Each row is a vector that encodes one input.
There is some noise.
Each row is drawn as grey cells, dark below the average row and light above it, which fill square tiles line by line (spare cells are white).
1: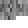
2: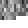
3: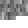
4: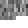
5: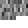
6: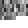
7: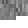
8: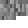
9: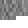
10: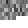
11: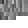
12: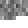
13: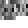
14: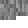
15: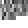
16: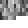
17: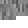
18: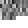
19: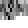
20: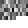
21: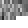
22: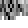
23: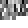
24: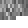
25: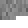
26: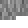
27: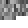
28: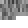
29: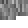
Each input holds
a point on a 6-point line.
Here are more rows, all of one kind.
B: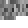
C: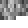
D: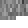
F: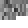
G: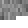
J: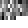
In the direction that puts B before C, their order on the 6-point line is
D, B, C, G, J, F.
